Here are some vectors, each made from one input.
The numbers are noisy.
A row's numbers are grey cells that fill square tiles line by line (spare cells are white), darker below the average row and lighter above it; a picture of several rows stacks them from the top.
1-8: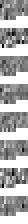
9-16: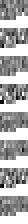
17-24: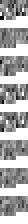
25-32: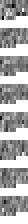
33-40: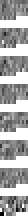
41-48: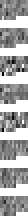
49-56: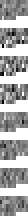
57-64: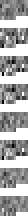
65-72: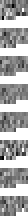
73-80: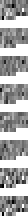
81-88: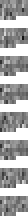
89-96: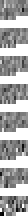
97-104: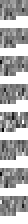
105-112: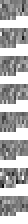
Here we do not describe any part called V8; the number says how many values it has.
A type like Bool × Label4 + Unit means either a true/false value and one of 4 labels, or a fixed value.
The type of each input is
Line6 + (Tree7 + Unit) × V8.
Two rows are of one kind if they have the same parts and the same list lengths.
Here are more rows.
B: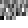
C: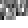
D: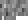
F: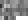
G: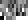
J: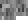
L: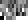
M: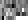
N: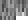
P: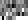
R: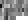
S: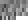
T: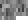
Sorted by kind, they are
B, C, G, L, M, P
D, F, J, R, T
N, S

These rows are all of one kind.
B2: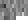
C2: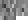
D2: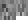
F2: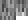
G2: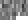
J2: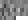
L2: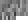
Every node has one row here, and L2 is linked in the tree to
B2 and G2.
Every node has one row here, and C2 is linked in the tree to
J2.
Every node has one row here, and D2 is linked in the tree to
B2 and F2.
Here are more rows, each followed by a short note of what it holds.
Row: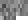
a node of a 7-node tree and a value of V8
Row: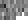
a node of a 7-node tree and a value of V8
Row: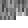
a node of a 7-node tree and a value of V8
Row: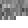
a value of V8
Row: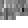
a value of V8
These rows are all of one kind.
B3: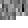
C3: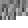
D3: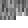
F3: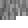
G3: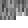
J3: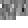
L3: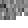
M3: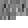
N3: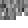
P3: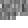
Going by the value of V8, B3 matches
J3 and P3.
